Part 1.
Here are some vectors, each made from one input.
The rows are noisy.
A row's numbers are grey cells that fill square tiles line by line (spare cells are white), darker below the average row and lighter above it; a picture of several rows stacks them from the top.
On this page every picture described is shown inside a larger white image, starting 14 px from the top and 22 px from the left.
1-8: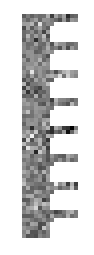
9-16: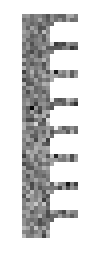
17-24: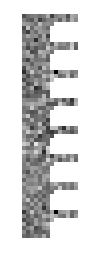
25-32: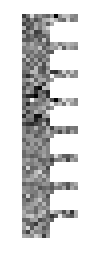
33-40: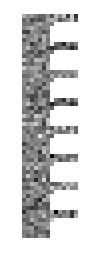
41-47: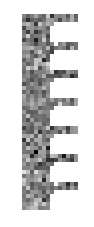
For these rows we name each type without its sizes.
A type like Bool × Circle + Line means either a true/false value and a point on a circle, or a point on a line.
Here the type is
Label + Line.
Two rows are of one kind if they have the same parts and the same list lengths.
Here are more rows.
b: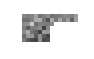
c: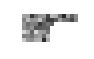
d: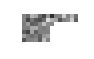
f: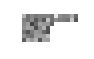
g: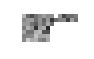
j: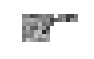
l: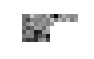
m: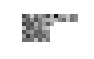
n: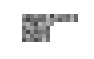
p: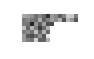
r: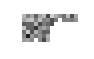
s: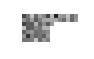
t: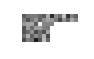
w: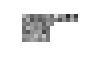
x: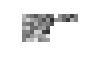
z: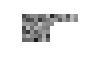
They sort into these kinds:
b, c, l, m, p, r, s
d, f, g, j, n, t, w, x, z

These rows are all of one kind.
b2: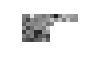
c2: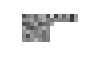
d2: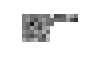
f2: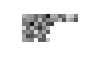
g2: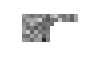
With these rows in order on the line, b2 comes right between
c2 and g2.
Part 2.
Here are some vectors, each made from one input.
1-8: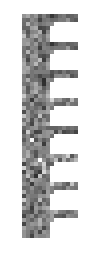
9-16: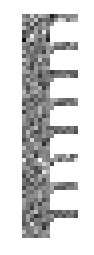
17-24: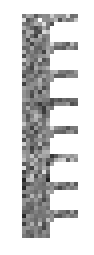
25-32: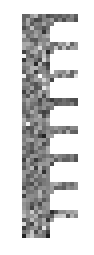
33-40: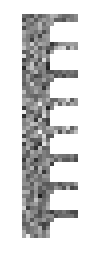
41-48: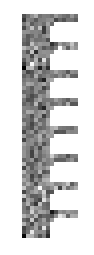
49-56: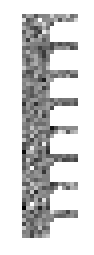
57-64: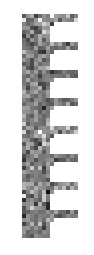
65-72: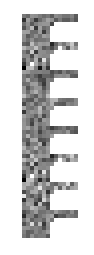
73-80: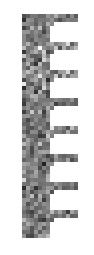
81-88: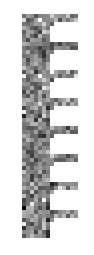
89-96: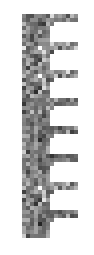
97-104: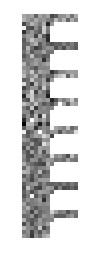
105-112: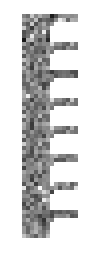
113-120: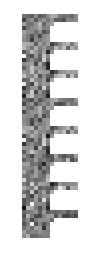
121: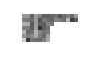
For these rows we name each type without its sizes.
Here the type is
Circle + Line.
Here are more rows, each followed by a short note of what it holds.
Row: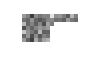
a point on a circle
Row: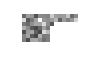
a point on a line
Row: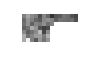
a point on a circle
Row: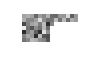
a point on a line
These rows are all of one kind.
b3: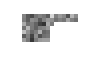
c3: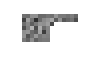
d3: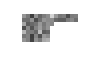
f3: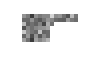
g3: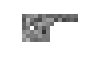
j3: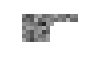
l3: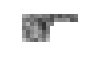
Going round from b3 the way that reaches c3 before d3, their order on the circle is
b3, j3, l3, g3, c3, d3, f3.
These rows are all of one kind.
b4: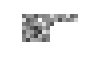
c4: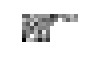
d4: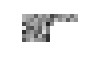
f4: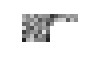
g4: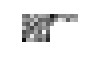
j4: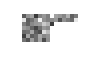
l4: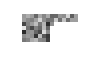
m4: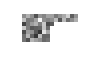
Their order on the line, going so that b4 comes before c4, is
j4, b4, m4, l4, d4, f4, g4, c4.
